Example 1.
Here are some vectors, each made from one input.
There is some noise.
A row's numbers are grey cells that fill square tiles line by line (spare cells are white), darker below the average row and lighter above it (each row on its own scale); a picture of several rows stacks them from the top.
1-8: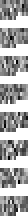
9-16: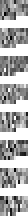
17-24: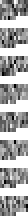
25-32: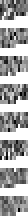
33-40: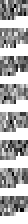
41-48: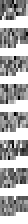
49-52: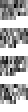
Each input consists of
a point on a 9-point line.
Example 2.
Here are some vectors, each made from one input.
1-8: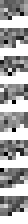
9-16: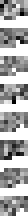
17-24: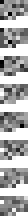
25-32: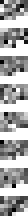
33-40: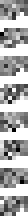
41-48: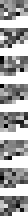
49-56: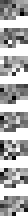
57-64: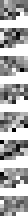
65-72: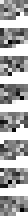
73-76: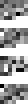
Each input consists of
three true/false values.
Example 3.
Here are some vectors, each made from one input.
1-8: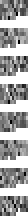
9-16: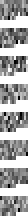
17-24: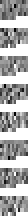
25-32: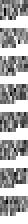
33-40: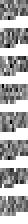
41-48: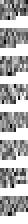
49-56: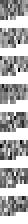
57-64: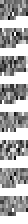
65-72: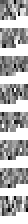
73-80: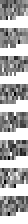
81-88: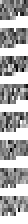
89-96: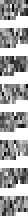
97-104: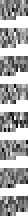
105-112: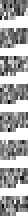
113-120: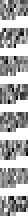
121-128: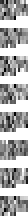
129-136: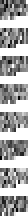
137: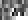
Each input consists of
a point on a 14-point line.
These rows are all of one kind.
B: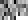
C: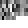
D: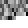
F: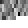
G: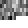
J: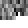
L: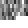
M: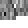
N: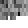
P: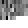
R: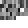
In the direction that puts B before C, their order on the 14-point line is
F, N, P, J, B, M, C, L, D, G, R.
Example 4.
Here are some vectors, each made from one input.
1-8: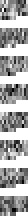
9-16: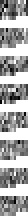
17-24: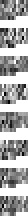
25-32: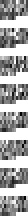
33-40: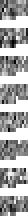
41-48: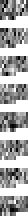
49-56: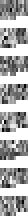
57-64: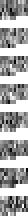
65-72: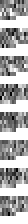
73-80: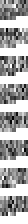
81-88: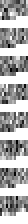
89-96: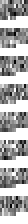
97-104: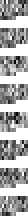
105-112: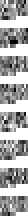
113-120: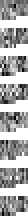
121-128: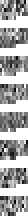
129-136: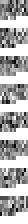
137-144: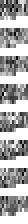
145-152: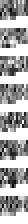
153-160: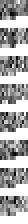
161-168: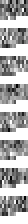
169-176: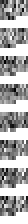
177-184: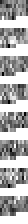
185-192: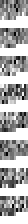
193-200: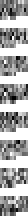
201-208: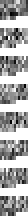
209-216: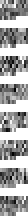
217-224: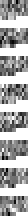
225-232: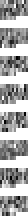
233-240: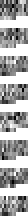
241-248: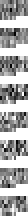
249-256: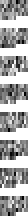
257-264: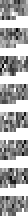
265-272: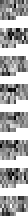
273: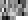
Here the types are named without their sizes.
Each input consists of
a point on a line.
